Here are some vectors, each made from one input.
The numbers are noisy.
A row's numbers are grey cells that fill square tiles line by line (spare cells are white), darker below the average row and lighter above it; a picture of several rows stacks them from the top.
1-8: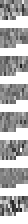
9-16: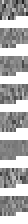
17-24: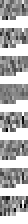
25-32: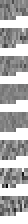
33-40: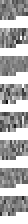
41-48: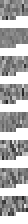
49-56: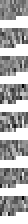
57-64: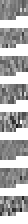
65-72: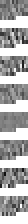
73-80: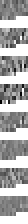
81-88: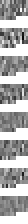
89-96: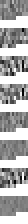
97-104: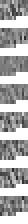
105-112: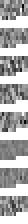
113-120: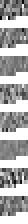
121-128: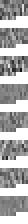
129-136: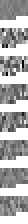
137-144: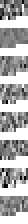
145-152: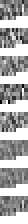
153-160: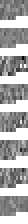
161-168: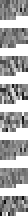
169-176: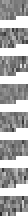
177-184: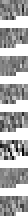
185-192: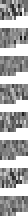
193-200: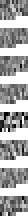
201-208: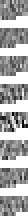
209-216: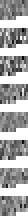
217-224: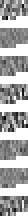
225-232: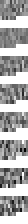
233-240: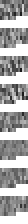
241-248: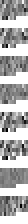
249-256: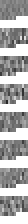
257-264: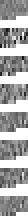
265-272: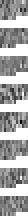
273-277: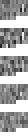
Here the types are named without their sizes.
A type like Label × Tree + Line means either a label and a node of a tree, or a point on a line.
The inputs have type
List(Line) × List(Line).
